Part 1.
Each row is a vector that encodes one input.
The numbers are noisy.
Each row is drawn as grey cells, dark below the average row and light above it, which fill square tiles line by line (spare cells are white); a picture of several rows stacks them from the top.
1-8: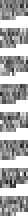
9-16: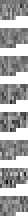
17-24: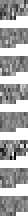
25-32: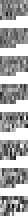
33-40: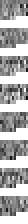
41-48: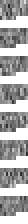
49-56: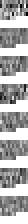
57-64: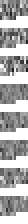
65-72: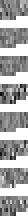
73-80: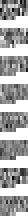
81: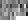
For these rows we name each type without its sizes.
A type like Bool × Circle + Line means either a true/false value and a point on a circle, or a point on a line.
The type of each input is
Label + Tree.
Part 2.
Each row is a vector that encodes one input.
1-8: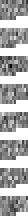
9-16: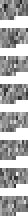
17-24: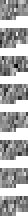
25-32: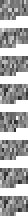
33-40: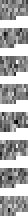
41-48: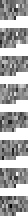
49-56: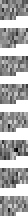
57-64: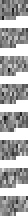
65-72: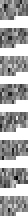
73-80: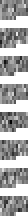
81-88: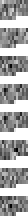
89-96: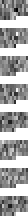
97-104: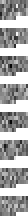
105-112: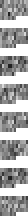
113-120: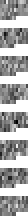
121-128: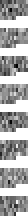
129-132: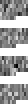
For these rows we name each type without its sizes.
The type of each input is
Bool × Bool × Bool + Circle + Unit.
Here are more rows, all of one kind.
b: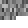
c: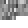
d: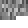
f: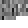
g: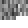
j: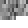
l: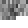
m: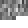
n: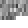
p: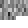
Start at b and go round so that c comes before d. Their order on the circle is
b, f, g, l, j, c, n, p, m, d.
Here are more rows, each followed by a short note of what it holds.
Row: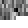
a fixed value
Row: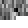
a fixed value
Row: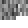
a point on a circle
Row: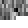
a fixed value
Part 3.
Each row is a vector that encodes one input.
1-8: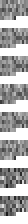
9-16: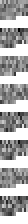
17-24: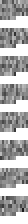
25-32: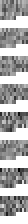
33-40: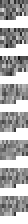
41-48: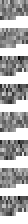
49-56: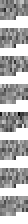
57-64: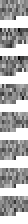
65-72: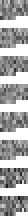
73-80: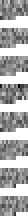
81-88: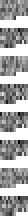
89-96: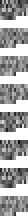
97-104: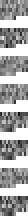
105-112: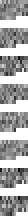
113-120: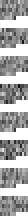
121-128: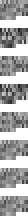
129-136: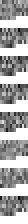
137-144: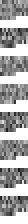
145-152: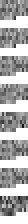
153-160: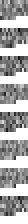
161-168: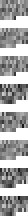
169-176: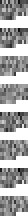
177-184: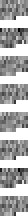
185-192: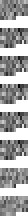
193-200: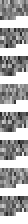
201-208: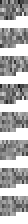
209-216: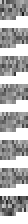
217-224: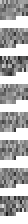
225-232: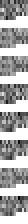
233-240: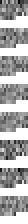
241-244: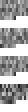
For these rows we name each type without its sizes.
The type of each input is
Label + Line.
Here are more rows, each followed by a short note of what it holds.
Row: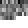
a point on a line
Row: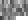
a label
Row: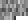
a label
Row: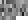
a label
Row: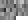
a label
